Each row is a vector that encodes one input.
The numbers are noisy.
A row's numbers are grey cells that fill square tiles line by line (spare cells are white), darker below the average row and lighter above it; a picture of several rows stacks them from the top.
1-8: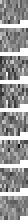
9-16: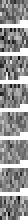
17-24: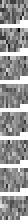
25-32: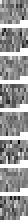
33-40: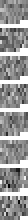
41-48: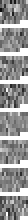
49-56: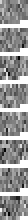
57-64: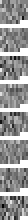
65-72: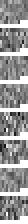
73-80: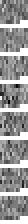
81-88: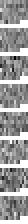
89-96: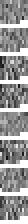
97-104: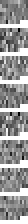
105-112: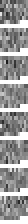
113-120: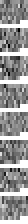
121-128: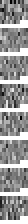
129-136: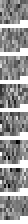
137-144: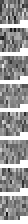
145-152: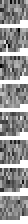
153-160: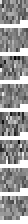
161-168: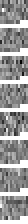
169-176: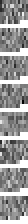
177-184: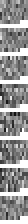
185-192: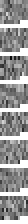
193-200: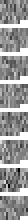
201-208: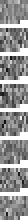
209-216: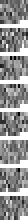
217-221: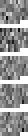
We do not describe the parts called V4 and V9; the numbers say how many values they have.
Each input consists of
either a point on an 8-point circle, or a fixed value, or a true/false value, a value of V4 and a value of V9.
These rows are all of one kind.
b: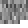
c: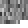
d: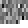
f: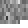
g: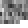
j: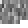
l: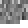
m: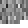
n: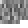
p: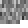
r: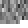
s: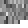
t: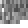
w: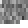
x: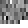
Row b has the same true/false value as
f, m, s and x.
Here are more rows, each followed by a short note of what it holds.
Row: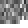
a fixed value
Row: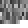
a point on an 8-point circle
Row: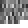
a point on an 8-point circle
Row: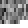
a fixed value
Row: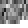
a fixed value
